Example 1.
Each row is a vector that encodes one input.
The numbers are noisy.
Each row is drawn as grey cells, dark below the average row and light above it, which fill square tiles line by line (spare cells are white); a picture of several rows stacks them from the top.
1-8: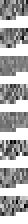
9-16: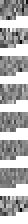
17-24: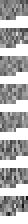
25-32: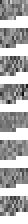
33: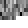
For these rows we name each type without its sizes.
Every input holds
a node of a tree.
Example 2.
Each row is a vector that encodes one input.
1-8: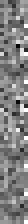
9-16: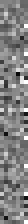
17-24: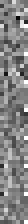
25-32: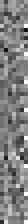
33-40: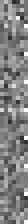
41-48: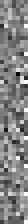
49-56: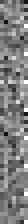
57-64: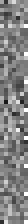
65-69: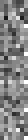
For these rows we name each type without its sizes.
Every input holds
a node of a tree.
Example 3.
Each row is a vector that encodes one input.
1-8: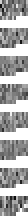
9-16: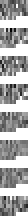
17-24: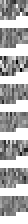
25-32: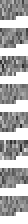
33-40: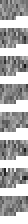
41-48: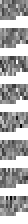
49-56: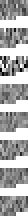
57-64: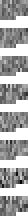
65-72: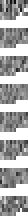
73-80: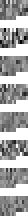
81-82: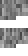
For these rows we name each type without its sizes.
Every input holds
a point on a line.
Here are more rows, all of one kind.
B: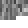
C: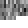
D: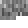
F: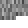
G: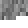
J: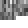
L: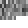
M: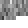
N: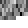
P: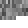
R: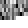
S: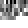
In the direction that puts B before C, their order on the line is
N, B, S, F, R, M, G, D, J, P, L, C.
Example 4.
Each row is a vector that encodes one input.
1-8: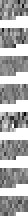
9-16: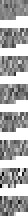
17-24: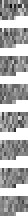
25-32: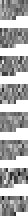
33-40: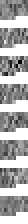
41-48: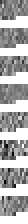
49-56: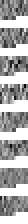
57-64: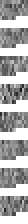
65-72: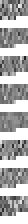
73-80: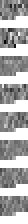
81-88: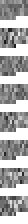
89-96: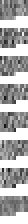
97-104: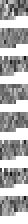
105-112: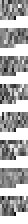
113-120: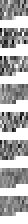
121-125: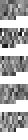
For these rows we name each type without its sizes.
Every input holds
three true/false values.
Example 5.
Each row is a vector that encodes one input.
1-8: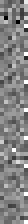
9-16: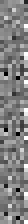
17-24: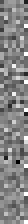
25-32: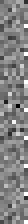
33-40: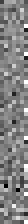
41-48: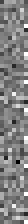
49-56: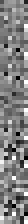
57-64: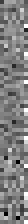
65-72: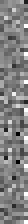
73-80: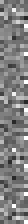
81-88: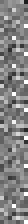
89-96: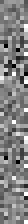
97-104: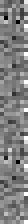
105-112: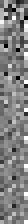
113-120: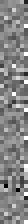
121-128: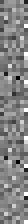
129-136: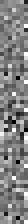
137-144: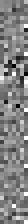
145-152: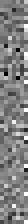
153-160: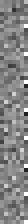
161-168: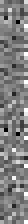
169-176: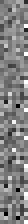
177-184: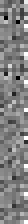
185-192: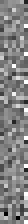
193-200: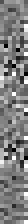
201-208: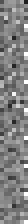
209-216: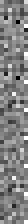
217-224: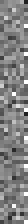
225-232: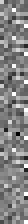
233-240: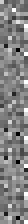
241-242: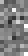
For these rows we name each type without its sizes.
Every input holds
either a fixed value, or a point on each of two lines.
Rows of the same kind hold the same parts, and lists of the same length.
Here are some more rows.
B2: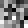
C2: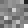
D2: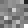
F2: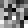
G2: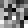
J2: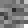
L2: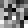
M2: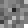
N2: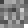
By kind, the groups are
B2, F2, G2, L2
C2, D2, J2, M2, N2

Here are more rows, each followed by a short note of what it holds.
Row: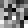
a fixed value
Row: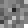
a point on each of two lines
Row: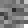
a point on each of two lines
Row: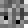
a point on each of two lines
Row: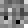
a point on each of two lines
